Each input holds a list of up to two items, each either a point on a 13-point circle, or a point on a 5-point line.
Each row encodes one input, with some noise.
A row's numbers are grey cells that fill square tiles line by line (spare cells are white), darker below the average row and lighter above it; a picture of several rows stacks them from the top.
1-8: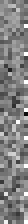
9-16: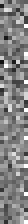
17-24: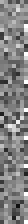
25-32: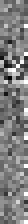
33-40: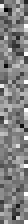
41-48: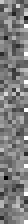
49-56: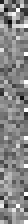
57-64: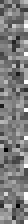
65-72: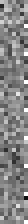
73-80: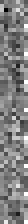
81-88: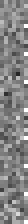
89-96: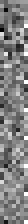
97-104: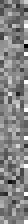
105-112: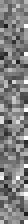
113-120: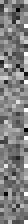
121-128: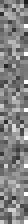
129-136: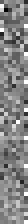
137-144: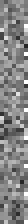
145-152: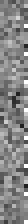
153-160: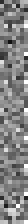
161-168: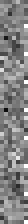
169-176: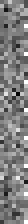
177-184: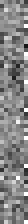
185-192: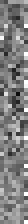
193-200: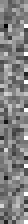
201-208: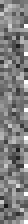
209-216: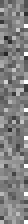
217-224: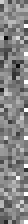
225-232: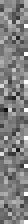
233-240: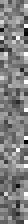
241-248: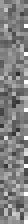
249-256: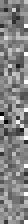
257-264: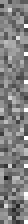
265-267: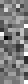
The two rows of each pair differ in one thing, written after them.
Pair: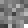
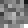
the place on the 13-point circle in item 1 of the list
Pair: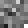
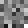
the place on the 5-point line in item 2 of the list
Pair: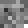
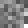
the place on the 5-point line in item 2 of the list
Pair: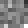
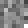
the place on the 5-point line in item 2 of the list
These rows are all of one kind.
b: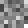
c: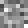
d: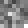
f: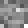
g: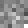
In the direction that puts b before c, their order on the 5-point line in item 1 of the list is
d, b, g, f, c.
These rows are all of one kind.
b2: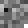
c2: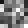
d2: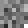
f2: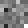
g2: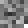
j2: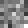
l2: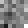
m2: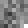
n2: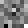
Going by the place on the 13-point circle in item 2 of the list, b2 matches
d2 and g2.
